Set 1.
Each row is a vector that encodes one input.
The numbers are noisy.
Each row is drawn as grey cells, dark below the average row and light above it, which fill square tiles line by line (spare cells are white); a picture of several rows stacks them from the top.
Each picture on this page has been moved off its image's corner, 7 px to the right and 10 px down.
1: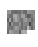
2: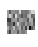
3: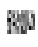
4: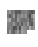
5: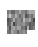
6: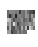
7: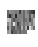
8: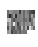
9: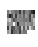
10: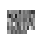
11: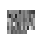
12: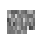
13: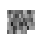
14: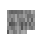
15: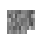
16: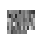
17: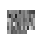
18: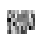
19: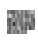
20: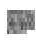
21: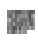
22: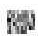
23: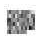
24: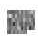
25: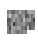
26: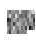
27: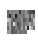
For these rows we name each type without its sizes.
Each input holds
a point on a line.
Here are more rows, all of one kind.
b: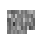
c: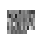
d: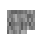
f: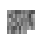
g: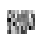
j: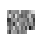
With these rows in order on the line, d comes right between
b and f.
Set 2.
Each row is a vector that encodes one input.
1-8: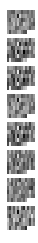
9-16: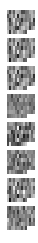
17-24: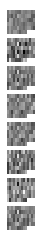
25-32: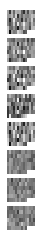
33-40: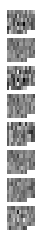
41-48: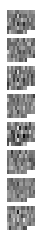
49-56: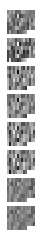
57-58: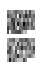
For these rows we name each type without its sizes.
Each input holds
a point on a line.
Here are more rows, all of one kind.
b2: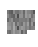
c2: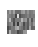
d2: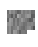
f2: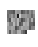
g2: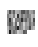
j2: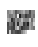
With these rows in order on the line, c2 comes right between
d2 and j2.
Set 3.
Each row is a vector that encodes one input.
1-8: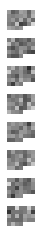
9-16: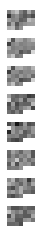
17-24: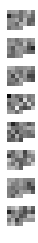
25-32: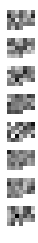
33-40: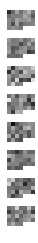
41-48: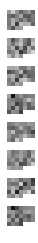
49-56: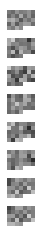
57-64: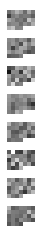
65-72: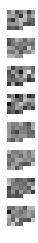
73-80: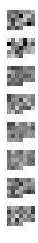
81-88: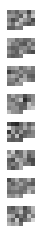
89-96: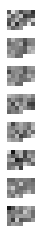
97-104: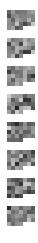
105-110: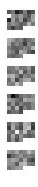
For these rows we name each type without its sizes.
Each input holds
a point on a line.
